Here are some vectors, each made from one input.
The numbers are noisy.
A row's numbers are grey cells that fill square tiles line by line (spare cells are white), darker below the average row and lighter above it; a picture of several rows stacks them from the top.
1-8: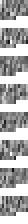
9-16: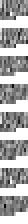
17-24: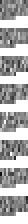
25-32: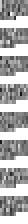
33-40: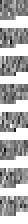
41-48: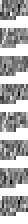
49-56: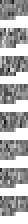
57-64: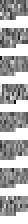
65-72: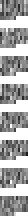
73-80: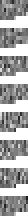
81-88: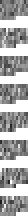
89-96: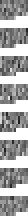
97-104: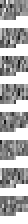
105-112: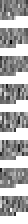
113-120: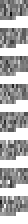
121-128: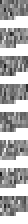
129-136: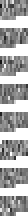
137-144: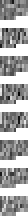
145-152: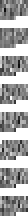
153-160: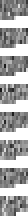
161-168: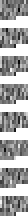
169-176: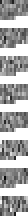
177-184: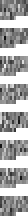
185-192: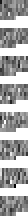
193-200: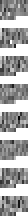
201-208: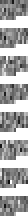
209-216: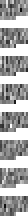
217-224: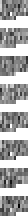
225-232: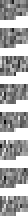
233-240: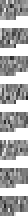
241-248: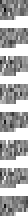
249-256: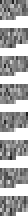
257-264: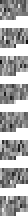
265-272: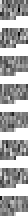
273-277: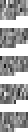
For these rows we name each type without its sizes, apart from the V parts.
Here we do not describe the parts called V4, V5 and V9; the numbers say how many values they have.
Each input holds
a value of V5 and a value of V9, together with either a node of a tree and a value of V4, or a list of points on a line.
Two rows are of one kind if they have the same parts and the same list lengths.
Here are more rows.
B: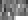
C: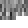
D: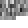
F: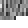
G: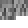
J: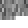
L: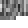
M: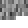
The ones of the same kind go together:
B
C, G, J, M
D
F, L

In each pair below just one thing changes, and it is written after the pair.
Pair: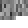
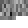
the value of V5
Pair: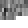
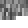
the place on the line in item 1 of the list
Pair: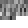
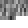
the place on the line in item 2 of the list
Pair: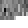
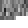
the place on the line in item 2 of the list
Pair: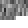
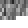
the value of V9
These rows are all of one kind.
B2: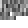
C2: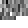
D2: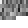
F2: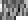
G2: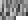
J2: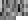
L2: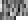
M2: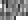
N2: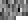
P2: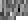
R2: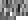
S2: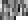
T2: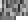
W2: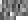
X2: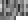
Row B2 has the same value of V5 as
F2, J2, T2 and W2.
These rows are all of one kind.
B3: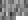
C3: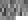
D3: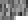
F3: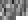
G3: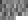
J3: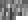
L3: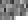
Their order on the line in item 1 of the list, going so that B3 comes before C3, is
B3, D3, J3, F3, C3, G3, L3.
